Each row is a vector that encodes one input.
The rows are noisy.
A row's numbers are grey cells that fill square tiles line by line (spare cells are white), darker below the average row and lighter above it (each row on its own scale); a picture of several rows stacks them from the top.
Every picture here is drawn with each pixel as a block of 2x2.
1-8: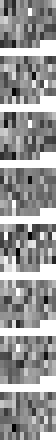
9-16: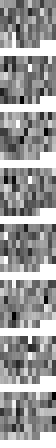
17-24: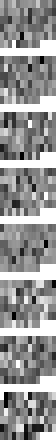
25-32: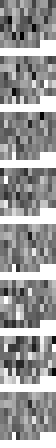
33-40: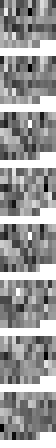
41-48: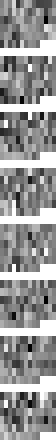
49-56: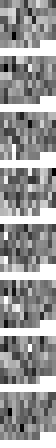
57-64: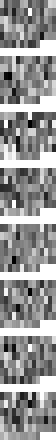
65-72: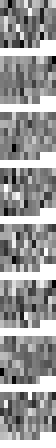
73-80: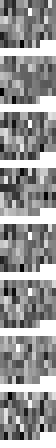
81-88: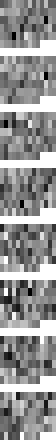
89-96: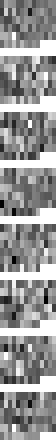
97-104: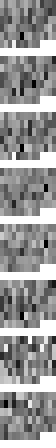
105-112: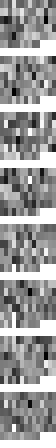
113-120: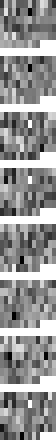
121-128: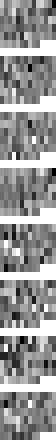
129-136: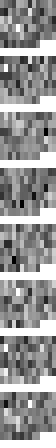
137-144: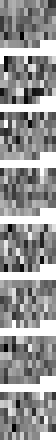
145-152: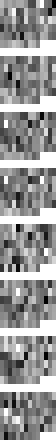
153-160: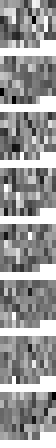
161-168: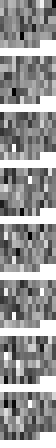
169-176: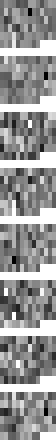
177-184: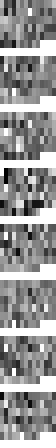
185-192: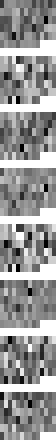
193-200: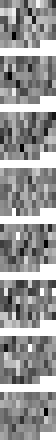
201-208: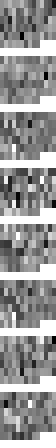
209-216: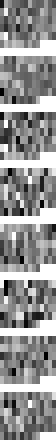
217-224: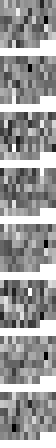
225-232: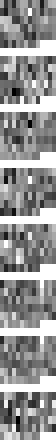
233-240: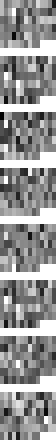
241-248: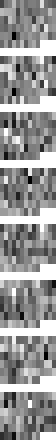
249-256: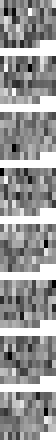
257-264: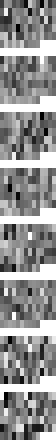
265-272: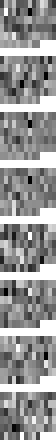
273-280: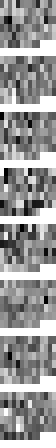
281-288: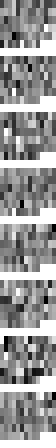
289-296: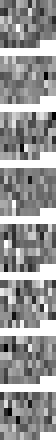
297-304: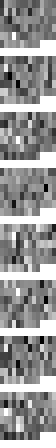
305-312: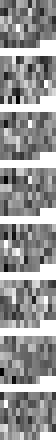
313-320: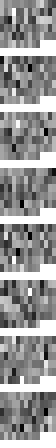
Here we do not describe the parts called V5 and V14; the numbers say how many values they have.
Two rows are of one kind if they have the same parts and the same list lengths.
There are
3 kinds of row.
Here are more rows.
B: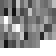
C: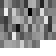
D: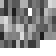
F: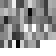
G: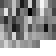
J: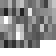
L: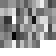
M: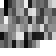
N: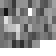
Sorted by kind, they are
B, D, J, M, N
C, G
F, L

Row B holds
a value of V14.
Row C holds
a node of a 12-node tree and a value of V5.
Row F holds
a point on a 20-point circle and a node of a 12-node tree.
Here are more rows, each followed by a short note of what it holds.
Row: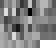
a node of a 12-node tree and a value of V5
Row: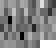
a point on a 20-point circle and a node of a 12-node tree
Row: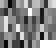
a value of V14
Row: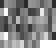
a node of a 12-node tree and a value of V5
